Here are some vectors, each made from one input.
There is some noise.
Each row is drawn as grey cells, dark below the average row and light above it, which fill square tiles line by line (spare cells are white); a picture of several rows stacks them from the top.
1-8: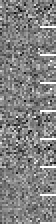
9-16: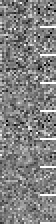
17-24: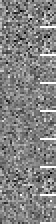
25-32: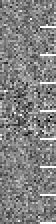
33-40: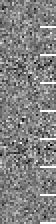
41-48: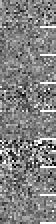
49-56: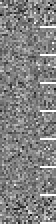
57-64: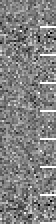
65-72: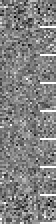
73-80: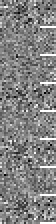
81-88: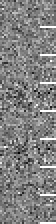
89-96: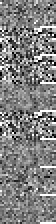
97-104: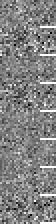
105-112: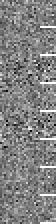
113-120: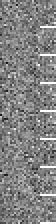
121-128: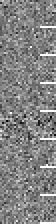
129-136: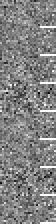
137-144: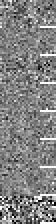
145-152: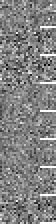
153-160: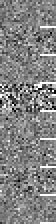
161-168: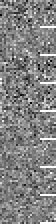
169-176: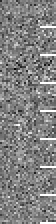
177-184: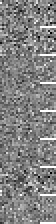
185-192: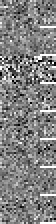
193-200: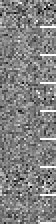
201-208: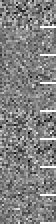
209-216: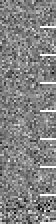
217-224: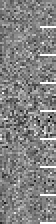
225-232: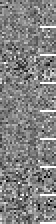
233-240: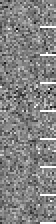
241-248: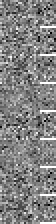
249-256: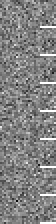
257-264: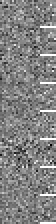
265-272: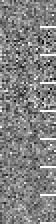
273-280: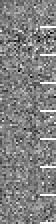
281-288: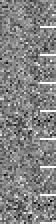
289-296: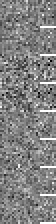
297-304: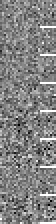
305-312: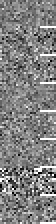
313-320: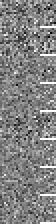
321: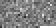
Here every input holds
a list of up to two items, each one of 6 labels and a point on an 8-point line.
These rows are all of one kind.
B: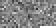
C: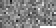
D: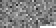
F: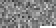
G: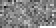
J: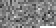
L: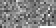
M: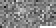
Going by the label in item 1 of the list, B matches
F and G.
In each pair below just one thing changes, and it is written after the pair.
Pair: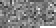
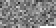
the place on the 8-point line in item 1 of the list
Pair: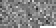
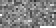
the place on the 8-point line in item 1 of the list
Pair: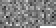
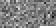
the label in item 1 of the list
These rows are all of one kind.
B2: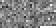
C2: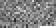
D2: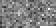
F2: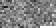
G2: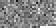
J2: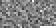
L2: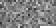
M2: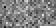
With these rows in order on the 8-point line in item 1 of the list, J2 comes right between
C2 and G2.
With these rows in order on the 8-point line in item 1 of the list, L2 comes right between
C2 and M2.
